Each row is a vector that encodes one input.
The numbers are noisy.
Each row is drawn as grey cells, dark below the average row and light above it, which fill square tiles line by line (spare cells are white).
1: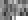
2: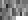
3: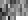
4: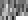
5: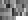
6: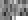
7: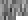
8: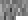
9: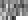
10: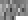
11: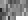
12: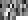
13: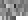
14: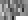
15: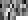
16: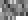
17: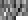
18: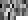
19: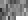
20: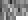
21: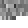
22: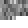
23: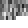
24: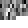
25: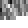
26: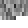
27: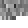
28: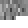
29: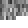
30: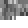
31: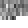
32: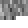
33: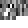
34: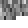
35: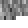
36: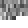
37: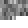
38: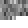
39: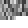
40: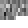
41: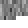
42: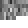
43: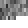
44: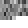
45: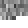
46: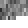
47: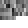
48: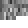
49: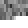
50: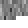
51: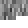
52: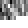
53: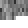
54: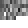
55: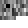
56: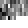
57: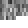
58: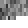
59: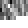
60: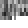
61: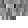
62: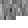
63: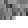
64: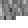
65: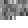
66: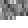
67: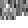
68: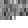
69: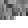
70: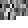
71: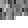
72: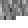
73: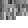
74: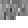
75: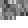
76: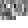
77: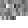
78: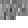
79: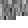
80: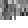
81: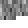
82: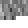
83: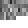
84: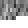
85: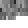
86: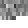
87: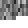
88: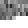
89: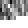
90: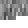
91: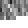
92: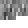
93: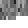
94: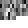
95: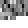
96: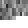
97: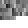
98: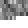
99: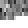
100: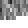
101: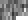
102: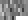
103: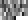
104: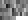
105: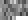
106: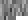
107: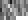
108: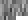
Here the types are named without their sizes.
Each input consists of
either a fixed value, or a point on each of two lines.
